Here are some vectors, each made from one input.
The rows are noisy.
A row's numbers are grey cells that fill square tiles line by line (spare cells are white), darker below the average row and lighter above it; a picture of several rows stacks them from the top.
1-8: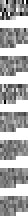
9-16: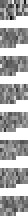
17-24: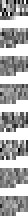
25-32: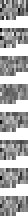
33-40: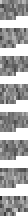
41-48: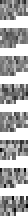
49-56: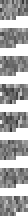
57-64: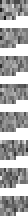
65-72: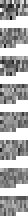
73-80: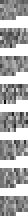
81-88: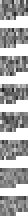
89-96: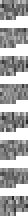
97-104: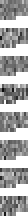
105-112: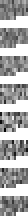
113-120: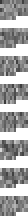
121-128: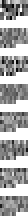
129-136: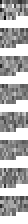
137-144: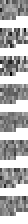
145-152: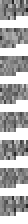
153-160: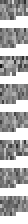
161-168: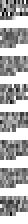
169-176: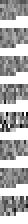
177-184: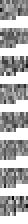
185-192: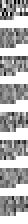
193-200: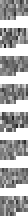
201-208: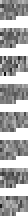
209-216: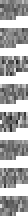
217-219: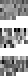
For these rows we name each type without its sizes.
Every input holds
a list of items, each a point on a line and a true/false value.
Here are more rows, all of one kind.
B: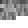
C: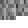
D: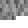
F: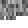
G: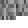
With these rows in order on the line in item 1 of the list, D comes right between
B and F.
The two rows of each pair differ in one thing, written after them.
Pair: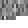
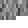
the true/false value in item 2 of the list
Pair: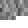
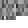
the true/false value in item 2 of the list
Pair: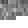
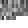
the place on the line in item 2 of the list
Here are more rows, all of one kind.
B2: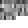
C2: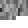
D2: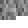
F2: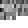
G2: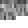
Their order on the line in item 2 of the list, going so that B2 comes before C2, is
B2, D2, F2, C2, G2.
